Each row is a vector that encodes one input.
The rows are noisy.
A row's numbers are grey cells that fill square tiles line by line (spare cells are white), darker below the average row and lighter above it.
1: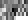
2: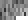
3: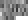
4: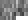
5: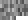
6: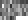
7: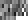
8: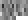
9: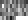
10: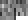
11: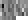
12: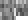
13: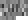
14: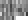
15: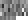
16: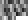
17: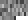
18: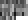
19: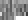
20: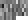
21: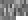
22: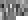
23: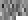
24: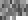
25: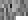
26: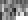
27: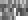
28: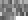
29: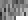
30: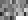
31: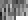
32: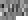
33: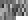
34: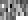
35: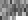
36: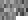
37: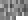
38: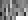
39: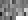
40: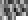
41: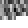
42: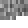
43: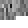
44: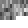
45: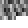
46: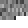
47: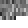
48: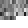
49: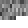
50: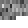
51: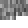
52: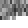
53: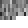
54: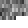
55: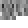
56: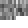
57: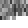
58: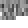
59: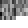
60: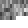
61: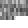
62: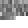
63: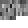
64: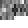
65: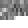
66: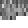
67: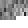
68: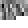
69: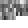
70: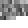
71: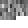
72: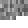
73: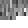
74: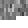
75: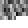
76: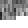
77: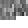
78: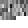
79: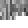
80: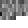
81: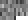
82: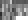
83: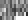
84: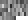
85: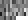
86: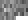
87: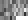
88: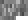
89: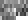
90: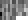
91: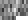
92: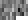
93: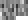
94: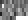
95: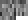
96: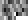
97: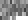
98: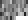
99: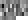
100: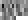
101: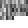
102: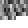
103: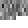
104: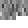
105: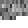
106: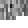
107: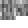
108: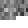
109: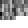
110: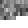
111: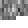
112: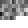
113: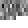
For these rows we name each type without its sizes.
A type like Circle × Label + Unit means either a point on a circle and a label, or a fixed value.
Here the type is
List(Line).
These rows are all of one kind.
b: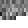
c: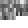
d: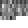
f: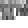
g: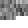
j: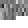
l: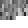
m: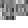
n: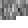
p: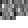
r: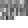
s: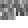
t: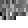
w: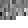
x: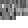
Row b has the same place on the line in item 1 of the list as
d, p, t and x.
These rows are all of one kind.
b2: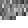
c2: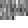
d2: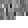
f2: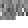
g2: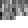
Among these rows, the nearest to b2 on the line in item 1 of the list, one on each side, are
d2 and g2.
